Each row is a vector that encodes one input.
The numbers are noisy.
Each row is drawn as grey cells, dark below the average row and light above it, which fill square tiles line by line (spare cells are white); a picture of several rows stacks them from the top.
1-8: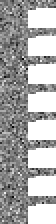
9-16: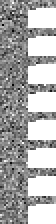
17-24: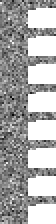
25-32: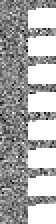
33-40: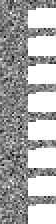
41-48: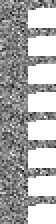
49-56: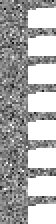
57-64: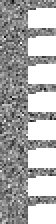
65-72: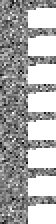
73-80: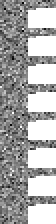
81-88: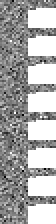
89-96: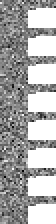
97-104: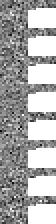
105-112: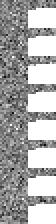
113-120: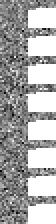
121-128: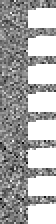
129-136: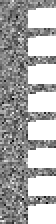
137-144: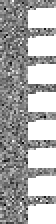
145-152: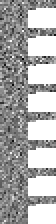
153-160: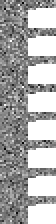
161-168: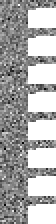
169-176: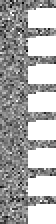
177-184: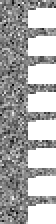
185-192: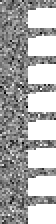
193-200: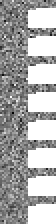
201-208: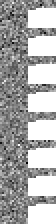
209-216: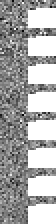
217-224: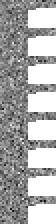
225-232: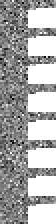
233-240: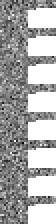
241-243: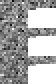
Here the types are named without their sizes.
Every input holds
two labels and a point on a line, together with either a fixed value, or two labels.
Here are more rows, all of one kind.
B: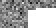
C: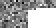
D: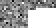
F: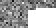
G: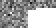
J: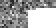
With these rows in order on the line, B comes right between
F and G.
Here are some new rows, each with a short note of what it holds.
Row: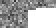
four labels and a point on a line
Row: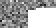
four labels and a point on a line
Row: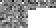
two labels and a point on a line
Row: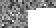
two labels and a point on a line
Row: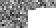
four labels and a point on a line
